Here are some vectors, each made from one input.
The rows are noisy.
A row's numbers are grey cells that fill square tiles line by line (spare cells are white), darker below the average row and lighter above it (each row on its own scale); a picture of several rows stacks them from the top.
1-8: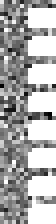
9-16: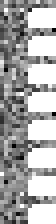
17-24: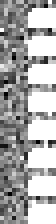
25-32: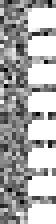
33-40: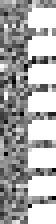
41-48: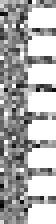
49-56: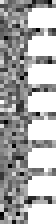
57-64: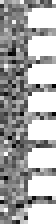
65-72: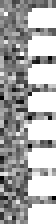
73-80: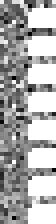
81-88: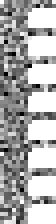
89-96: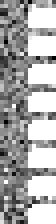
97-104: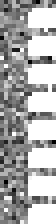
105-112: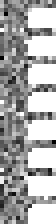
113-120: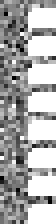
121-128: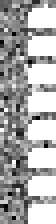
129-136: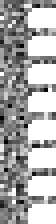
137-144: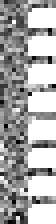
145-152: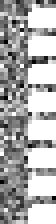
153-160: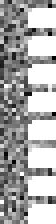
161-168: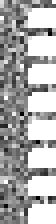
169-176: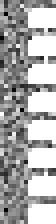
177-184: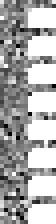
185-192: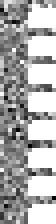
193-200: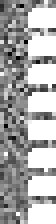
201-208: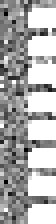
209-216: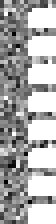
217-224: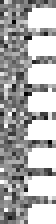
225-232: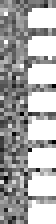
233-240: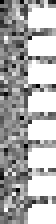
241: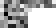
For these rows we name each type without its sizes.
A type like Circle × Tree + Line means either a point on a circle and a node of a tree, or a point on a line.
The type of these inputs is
(Bool × Line + Circle) × Tree.
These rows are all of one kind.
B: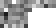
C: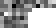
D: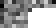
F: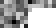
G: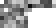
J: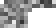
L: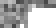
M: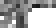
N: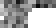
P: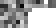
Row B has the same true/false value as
D, G, J and M.
